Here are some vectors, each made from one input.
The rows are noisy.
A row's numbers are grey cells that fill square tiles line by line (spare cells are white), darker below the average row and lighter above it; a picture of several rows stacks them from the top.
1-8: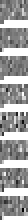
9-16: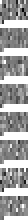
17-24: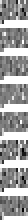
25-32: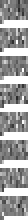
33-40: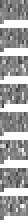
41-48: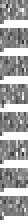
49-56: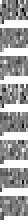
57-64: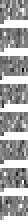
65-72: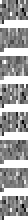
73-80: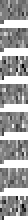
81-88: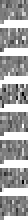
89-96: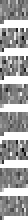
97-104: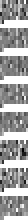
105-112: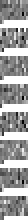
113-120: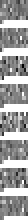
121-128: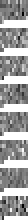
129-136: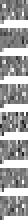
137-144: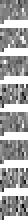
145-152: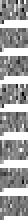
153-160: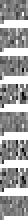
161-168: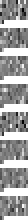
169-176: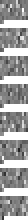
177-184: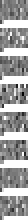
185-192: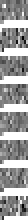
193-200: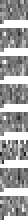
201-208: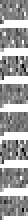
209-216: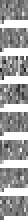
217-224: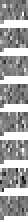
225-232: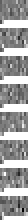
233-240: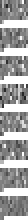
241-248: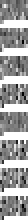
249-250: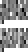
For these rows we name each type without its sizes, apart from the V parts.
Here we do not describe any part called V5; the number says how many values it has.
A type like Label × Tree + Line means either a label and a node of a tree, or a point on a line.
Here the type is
List(Bool × V5) × Tree.
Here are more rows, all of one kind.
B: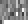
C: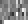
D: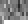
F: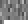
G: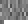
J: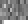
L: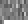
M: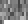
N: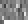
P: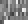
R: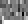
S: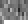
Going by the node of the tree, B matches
C and P.
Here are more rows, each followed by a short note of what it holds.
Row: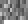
a node of a tree, together with a list of one item
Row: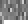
a node of a tree, together with a list of one item
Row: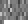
a node of a tree, together with a list of one item
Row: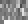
a node of a tree, together with a list of two items
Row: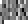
a node of a tree, together with the empty list
